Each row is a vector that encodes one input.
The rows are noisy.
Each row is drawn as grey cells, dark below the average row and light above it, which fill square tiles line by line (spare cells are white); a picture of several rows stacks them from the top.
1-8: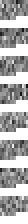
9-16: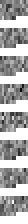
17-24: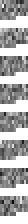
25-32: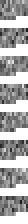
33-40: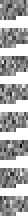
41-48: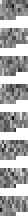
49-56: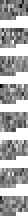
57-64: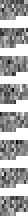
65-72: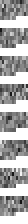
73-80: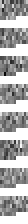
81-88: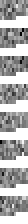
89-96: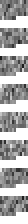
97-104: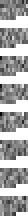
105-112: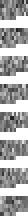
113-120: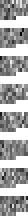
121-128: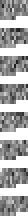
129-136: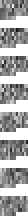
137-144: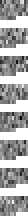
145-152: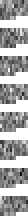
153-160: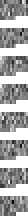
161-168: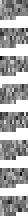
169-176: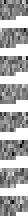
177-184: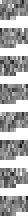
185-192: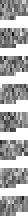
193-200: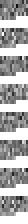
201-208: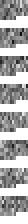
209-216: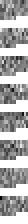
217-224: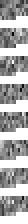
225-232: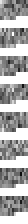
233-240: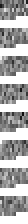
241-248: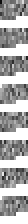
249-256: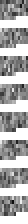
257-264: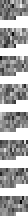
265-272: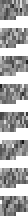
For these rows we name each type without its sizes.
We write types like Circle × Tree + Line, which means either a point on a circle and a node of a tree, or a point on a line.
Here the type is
Circle × Line.
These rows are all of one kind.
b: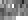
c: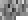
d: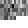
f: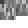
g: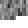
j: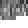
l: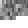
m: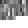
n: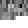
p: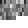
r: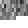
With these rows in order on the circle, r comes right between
b and l.
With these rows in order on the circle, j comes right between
m and n.
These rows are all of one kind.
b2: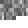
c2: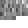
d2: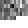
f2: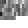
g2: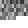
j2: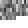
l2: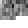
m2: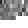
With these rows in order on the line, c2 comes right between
f2 and j2.
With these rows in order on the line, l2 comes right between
d2 and m2.
